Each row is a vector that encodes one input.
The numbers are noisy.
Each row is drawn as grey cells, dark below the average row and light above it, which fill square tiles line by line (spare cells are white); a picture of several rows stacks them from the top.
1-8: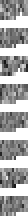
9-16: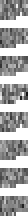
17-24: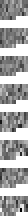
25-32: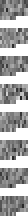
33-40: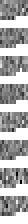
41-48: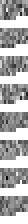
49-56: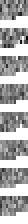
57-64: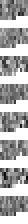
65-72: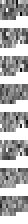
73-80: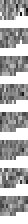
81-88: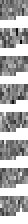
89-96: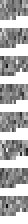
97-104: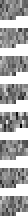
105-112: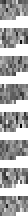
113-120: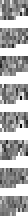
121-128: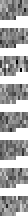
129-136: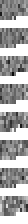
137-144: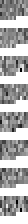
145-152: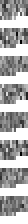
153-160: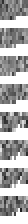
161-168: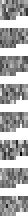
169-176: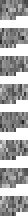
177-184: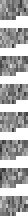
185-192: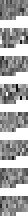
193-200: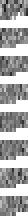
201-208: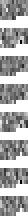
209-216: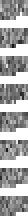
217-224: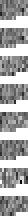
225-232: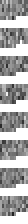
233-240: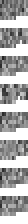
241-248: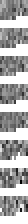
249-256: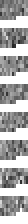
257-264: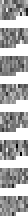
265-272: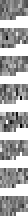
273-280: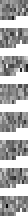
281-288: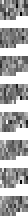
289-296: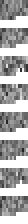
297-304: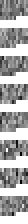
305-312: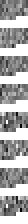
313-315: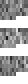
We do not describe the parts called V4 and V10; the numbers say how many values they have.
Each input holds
three true/false values, together with either a point on an 8-point line, or a value of V4 and a value of V10.
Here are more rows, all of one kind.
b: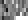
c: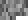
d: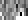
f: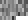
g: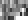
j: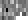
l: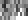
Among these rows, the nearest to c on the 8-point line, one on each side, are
f and j.
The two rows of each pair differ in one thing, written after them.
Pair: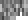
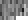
one of the three true/false values
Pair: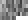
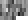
one of the three true/false values
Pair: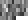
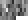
the value of V4
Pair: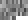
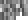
one of the three true/false values
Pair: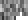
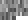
one of the three true/false values
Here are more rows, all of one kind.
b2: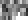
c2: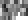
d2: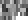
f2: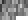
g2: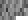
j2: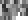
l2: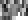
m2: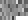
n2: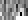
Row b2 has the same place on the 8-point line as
c2 and g2.
